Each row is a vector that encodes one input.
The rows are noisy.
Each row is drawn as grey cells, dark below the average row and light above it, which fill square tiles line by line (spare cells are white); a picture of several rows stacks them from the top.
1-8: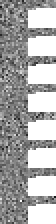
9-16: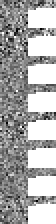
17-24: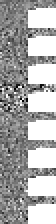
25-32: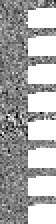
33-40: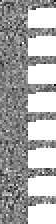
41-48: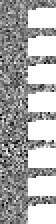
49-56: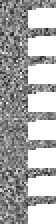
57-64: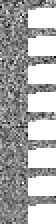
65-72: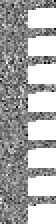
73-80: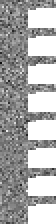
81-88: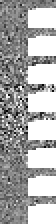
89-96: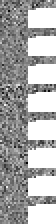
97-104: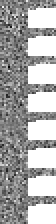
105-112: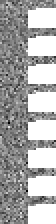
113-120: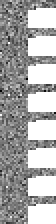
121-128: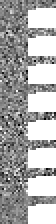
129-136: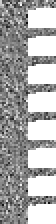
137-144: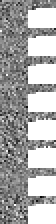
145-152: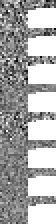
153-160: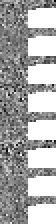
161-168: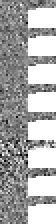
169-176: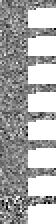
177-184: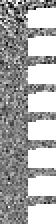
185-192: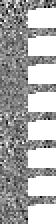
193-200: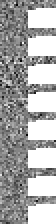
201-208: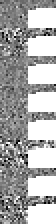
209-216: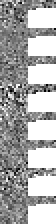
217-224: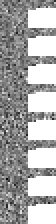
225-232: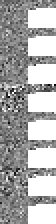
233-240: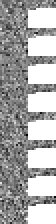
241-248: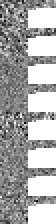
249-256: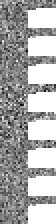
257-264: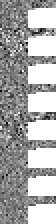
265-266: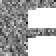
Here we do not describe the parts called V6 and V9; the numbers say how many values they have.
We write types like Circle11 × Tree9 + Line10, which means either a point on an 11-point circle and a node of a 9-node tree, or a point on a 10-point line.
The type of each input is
(Bool × Label10 + V6) × V9.
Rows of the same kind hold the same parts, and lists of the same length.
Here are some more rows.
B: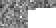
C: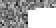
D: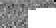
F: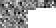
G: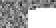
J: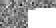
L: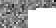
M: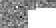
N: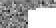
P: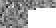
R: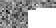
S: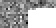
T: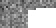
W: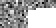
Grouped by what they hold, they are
B, D, F, G, J, L, T
C, M, N, P, R, S, W

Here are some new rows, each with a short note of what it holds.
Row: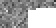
one of 10 labels, a true/false value and a value of V9
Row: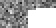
a value of V6 and a value of V9
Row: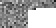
a value of V6 and a value of V9
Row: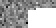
a value of V6 and a value of V9
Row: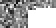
one of 10 labels, a true/false value and a value of V9
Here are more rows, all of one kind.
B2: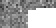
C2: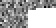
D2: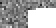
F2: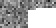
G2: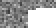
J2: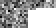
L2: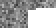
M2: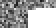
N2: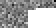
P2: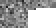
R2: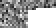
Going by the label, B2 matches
F2 and G2.
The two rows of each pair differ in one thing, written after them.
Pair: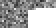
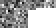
the true/false value
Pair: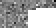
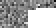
the true/false value
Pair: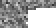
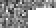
the true/false value
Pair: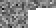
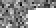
the value of V9
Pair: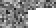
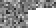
the label
